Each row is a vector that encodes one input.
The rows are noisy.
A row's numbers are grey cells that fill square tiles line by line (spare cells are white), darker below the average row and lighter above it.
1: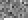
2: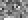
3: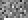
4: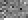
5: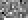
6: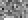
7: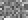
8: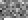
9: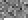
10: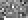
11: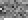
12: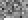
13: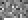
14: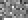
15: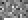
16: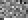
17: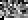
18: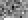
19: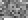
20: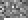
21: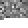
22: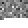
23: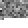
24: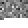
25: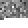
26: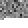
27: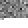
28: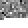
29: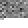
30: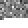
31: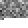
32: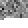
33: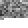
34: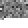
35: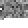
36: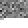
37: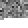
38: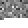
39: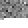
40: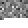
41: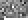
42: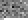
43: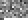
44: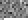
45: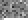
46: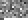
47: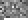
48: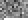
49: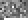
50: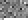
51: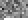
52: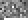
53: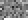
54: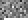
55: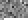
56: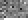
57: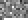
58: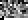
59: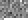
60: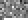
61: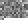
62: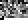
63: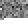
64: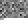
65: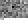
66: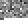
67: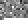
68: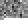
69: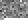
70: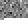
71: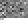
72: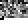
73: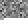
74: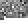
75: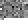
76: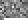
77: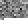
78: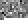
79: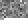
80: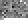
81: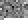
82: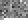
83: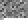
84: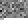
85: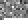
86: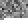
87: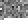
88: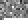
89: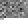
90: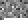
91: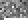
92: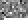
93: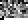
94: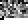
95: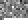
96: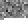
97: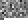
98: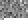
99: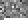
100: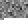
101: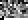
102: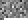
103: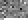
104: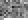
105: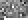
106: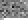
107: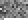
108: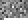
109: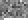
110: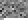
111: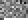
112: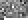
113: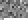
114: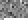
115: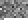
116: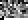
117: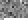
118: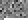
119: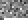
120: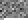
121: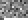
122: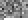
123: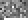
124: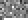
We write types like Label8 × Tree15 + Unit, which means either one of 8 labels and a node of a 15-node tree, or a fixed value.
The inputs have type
List2(Line11).
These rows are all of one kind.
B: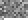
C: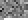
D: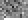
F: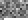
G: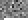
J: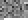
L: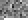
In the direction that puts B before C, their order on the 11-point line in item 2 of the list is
B, C, F, G, J, D, L.
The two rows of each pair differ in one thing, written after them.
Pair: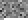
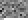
the place on the 11-point line in item 2 of the list
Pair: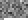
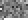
the place on the 11-point line in item 1 of the list
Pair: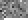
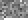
the place on the 11-point line in item 2 of the list
